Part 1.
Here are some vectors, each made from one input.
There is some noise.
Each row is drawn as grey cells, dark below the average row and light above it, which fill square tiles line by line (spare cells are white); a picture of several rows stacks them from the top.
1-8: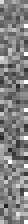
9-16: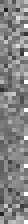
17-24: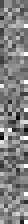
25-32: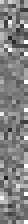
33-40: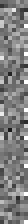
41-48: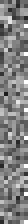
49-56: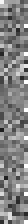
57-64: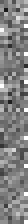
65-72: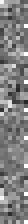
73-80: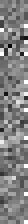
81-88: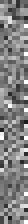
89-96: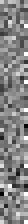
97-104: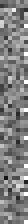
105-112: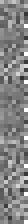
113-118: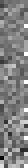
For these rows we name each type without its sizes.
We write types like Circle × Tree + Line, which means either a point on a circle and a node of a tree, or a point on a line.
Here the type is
Tree.
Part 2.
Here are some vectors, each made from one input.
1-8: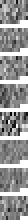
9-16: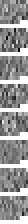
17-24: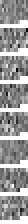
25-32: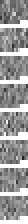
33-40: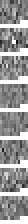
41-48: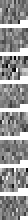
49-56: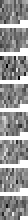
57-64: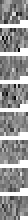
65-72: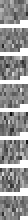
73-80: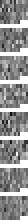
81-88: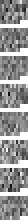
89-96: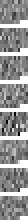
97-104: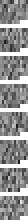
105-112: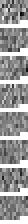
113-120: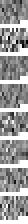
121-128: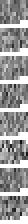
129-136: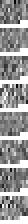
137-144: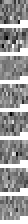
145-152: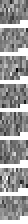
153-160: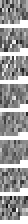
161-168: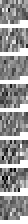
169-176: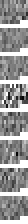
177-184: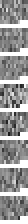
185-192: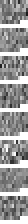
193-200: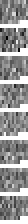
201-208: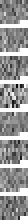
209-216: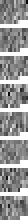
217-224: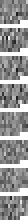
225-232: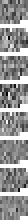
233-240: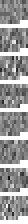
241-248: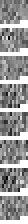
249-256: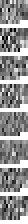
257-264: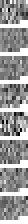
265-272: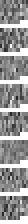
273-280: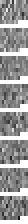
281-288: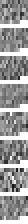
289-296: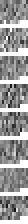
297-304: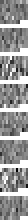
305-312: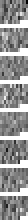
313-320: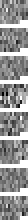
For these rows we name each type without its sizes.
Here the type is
Tree + Unit.
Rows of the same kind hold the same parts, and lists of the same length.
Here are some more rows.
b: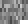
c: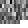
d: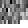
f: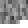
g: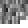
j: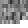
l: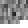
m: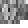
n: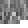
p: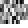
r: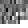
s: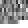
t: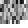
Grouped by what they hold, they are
b, c, d, f, g, j, l, m, n, r, s
p, t

